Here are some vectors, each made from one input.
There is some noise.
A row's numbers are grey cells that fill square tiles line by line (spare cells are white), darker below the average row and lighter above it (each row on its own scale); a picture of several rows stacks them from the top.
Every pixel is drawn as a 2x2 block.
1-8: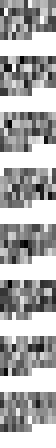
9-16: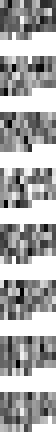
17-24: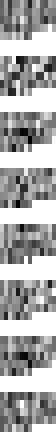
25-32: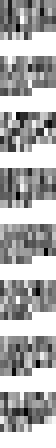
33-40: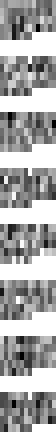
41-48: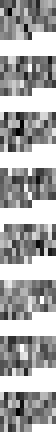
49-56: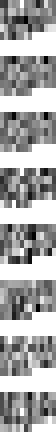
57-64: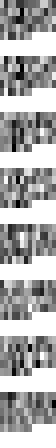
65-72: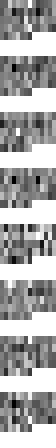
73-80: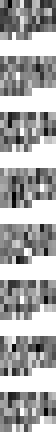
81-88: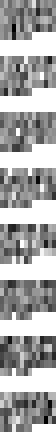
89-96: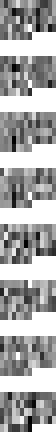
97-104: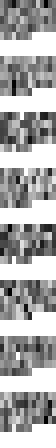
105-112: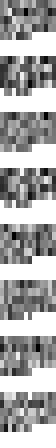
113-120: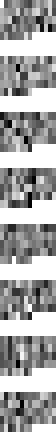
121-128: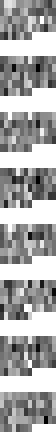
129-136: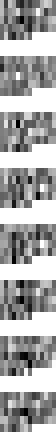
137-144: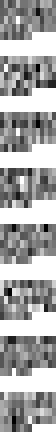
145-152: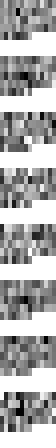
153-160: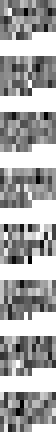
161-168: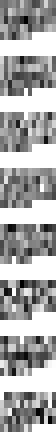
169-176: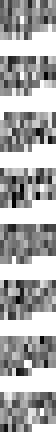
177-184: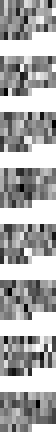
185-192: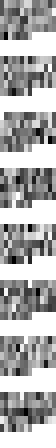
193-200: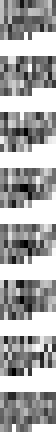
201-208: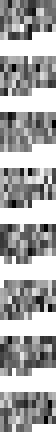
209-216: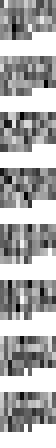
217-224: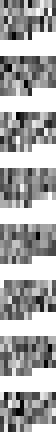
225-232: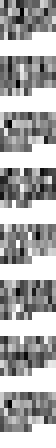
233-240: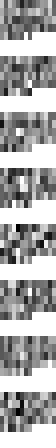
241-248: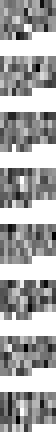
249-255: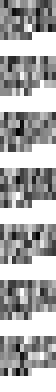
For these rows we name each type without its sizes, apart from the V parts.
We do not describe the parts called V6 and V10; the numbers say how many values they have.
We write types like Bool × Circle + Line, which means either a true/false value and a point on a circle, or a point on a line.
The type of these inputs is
Bool × Bool × Bool + Line × Line + Tree + Unit + V6 × V10.
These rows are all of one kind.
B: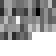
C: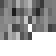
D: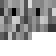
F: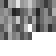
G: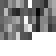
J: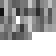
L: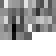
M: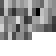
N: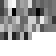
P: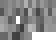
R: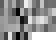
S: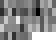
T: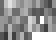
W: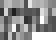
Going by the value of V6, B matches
J, P and S.
